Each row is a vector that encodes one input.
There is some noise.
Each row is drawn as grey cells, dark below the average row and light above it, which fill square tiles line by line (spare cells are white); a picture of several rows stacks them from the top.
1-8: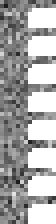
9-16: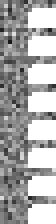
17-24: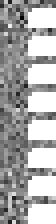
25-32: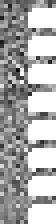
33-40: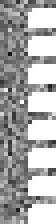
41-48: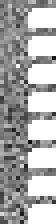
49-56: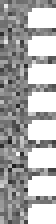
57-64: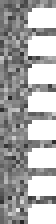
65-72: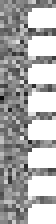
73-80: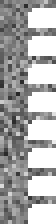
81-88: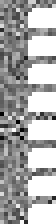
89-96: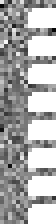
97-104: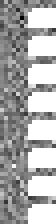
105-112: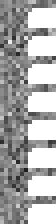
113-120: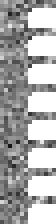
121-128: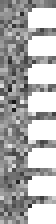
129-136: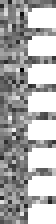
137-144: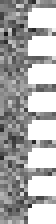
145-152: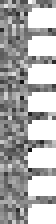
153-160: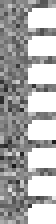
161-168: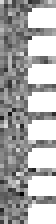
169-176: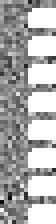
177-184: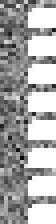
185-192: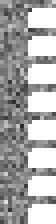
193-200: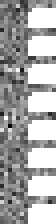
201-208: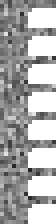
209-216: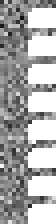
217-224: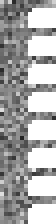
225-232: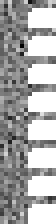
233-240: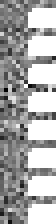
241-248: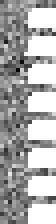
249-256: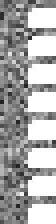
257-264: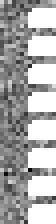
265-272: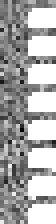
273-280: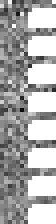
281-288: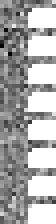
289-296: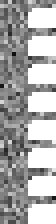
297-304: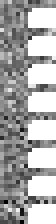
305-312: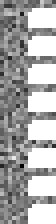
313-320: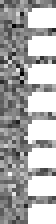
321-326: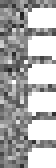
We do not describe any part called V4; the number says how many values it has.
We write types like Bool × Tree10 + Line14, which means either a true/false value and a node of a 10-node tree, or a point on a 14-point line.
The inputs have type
Bool × Line7 × V4 + List2(Line6).
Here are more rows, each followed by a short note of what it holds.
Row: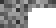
a list of two items
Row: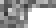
the empty list
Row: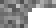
a list of two items
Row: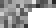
a point on a 7-point line, a true/false value and a value of V4
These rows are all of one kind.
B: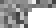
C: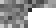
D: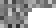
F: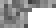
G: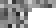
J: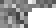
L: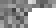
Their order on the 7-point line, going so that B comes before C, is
F, B, C, D, G, J, L.
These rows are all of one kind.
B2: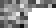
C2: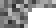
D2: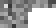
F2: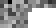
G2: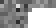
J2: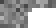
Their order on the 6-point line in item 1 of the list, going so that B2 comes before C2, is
F2, D2, B2, C2, J2, G2.
